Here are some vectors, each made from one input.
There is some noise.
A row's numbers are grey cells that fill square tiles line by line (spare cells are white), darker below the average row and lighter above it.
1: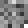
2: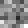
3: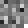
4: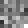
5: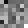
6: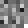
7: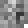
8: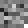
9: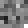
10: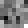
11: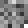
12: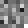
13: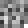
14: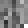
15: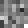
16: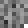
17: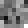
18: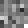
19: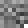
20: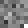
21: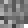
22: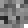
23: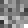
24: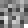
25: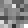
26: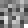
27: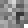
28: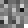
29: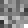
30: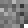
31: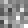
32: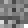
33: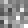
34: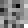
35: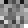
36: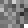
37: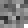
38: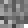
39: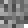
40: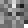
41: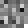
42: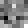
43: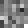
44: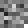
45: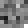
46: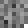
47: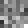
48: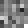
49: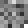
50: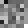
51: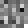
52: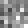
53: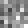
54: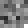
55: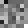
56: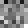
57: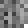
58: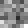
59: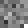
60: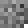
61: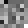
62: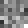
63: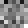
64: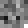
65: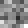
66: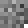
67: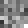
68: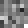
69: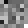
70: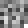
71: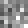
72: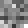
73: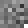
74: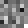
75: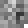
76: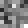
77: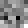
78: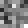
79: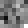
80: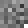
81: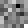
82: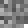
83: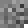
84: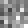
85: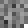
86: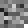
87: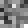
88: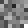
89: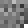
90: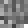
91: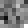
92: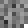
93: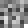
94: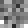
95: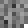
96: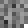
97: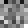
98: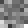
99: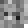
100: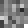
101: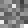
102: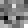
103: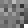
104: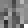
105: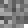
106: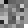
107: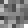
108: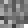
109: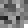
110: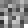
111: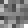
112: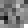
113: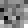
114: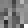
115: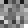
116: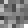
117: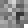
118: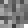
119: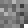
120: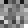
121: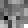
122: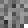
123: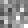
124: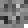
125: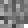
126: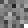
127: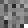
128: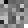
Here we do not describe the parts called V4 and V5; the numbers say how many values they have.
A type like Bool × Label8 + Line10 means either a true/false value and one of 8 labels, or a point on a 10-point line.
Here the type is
Line7 + (Tree7 + V5) × V4.
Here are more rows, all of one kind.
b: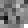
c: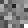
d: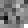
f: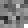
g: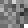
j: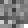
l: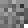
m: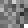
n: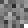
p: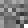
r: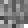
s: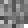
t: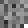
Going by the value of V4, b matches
d and f.
